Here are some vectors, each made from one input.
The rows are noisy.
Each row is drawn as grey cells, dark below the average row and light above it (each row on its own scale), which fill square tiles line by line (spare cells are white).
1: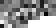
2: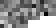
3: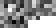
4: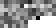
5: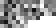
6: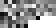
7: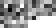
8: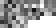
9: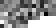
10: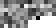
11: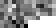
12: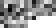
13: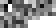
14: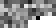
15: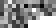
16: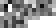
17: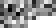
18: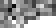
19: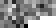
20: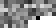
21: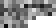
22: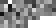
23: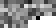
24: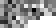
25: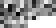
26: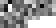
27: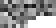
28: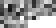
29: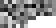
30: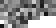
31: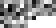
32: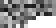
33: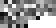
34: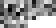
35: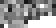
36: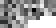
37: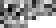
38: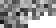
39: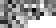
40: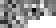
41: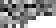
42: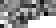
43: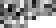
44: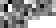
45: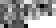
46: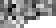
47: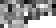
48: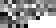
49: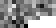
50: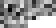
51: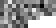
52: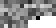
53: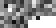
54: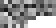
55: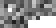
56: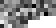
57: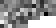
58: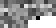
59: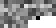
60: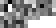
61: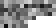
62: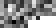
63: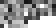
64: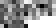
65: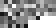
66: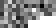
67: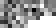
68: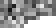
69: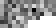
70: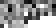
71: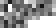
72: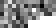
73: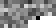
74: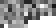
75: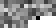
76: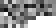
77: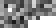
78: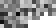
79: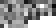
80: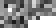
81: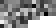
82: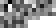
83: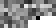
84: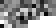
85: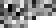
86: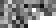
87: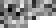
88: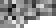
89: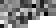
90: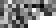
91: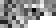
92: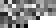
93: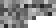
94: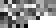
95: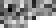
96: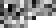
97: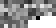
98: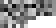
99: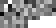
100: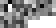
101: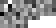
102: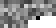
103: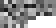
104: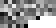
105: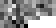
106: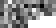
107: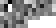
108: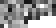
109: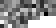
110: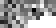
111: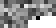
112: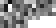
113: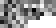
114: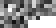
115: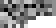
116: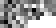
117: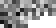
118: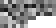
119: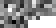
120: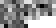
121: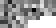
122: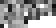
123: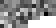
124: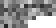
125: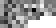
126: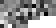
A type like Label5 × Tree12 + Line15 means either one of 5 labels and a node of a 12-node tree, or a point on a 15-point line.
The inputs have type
Bool × Bool × Bool × Bool.
